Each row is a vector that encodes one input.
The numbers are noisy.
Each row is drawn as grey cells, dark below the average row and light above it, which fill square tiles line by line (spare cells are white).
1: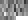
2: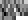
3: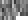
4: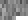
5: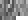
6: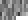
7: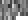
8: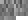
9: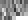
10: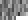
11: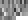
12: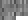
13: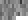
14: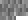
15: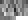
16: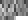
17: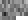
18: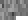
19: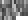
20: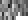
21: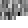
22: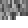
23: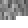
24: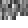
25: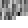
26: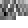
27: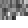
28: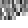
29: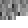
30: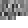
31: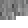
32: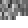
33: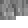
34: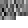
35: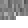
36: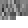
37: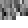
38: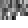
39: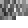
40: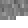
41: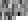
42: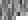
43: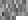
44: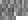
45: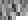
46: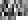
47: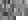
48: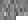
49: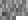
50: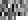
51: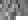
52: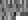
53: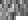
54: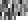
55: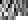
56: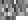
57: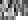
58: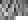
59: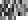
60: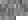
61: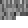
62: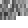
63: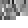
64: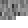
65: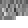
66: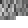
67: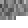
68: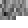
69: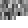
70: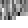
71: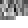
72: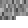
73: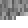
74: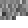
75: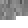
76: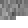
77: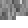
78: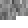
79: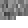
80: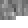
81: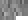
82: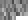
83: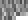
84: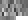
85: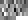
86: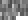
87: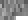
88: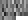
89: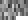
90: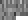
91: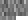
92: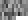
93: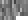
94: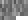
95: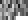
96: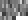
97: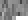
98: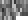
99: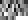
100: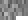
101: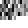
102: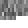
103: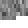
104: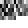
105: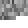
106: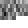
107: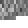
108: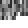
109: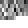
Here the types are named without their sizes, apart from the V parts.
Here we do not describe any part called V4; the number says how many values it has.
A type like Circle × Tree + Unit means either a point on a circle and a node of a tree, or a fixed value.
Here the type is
Bool × V4 + List(Line).
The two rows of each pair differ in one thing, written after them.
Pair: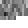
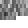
the true/false value
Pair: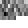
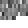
the value of V4
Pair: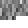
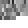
the value of V4
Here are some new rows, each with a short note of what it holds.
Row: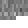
a list of three items
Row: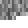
a list of three items
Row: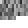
a list of two items
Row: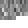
a list of three items
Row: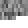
a list of two items
